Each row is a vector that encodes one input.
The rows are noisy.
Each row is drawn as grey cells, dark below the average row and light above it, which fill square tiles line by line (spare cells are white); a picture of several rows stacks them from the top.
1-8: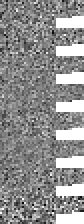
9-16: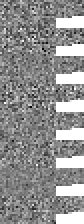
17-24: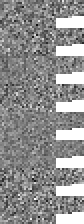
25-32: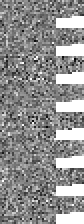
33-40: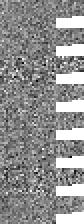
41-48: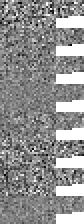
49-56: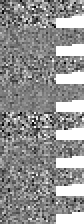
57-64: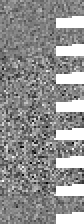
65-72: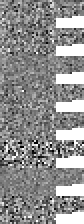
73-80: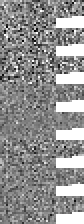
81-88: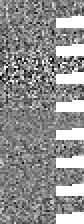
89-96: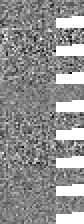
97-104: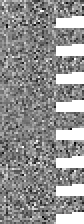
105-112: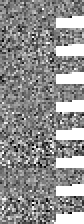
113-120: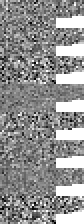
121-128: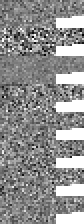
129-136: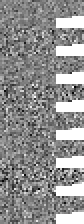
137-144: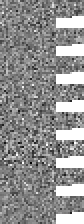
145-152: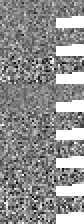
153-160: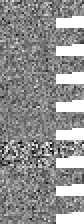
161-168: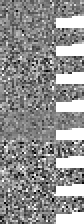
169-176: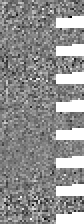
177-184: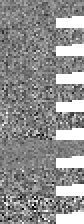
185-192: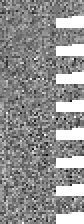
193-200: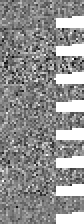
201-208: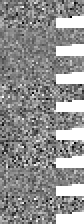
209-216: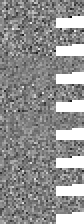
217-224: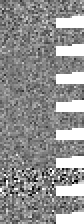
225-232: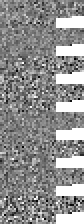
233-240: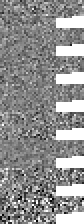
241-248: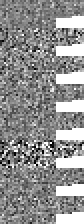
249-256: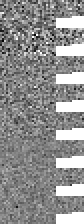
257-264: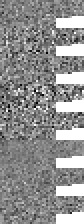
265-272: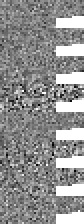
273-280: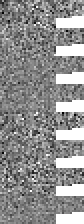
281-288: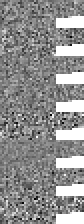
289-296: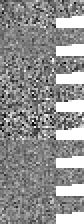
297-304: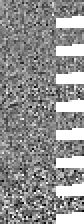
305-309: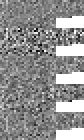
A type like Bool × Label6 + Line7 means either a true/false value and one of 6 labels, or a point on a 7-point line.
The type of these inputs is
(Bool × Bool × Bool + Unit) × Tree11 + Tree12.
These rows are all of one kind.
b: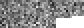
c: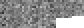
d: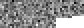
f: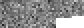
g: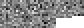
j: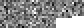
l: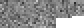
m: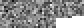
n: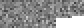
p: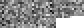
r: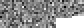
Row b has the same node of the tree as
j and r.
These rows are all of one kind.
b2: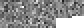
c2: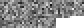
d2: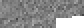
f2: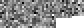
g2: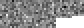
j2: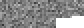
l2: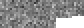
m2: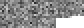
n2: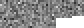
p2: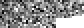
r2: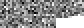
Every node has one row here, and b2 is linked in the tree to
f2.
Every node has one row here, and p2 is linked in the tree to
f2.
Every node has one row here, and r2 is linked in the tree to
j2 and m2.
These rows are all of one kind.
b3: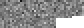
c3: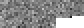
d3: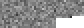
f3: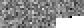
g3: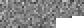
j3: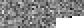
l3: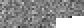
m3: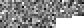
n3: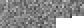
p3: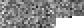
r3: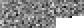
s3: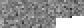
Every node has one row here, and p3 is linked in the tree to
s3.
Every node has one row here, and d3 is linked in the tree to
r3.
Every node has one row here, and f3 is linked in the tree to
c3, n3 and s3.
